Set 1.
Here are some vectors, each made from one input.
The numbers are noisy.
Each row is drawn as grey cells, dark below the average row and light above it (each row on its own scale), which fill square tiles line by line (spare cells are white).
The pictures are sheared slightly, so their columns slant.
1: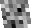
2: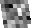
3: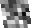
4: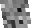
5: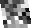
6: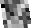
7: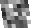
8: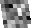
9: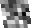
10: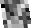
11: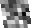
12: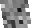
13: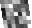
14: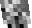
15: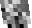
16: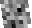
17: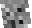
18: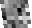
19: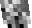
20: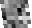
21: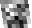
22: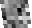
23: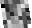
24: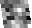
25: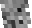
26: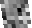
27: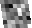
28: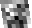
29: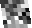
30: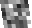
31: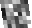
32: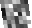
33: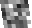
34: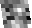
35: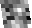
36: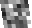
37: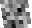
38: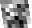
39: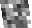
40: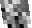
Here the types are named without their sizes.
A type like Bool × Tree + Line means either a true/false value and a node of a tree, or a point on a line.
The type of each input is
Bool × Bool × Bool + Label.
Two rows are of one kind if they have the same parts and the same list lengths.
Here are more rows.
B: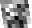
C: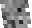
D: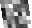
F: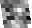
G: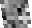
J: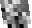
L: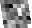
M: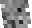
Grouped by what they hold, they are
B, C, D, G, J, M
F, L

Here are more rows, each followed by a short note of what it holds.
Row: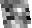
a label
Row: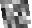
three true/false values
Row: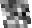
a label
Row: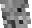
three true/false values
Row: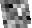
a label
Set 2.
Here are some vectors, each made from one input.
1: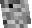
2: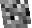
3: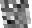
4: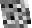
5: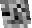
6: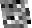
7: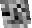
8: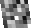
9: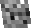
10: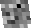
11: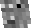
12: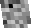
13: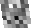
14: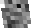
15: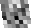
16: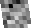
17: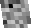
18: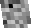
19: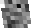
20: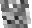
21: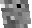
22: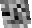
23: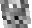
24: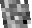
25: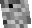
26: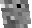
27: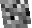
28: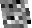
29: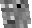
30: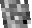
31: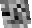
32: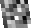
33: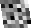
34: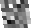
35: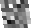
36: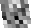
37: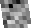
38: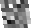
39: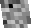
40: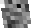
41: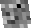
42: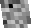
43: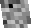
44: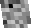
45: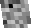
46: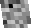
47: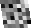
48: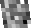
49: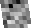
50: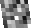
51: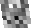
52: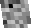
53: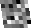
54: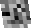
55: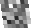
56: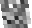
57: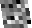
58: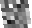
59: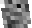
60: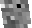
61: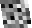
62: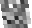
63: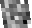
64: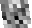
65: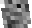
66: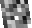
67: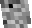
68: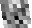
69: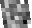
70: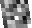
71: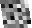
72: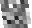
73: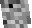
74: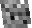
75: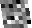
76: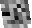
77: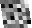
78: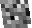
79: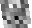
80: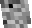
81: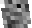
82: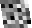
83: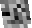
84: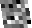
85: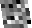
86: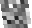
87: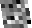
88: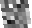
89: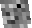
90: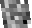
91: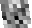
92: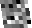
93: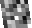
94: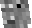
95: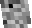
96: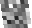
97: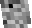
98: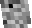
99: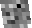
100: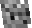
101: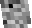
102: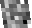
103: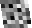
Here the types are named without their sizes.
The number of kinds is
2.
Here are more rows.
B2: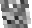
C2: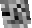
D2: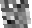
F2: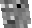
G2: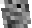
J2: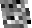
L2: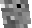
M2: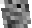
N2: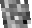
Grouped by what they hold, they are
B2, C2, D2, F2, G2, L2, M2
J2, N2

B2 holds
a node of a tree.
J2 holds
three true/false values.
